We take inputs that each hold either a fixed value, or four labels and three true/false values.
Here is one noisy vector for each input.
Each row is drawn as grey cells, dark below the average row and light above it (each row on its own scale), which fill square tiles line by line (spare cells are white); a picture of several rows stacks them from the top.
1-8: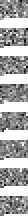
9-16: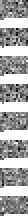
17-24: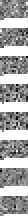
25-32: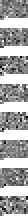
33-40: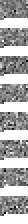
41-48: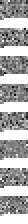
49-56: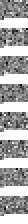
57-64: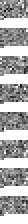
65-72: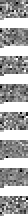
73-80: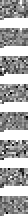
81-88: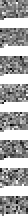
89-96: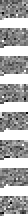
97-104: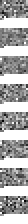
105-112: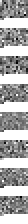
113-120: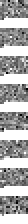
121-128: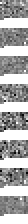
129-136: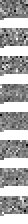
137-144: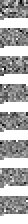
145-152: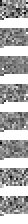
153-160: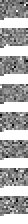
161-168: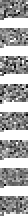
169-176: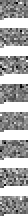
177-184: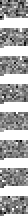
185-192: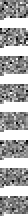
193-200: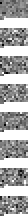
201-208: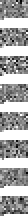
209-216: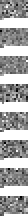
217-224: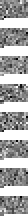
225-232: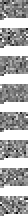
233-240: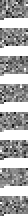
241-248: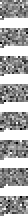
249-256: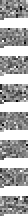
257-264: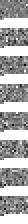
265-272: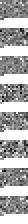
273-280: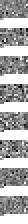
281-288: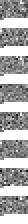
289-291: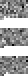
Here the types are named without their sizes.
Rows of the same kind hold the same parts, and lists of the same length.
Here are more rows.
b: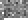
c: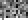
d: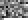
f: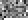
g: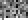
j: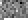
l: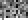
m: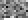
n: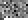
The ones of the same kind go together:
b, d, f, j, m, n
c, g, l

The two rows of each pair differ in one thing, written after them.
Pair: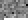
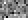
one of the four labels
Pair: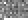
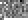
one of the three true/false values
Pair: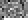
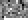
one of the four labels
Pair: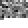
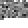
one of the three true/false values
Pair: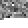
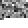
one of the three true/false values
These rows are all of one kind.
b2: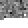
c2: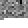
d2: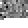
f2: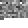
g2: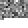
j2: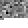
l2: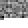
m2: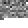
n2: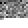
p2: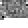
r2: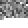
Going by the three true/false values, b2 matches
f2, j2, l2 and n2.
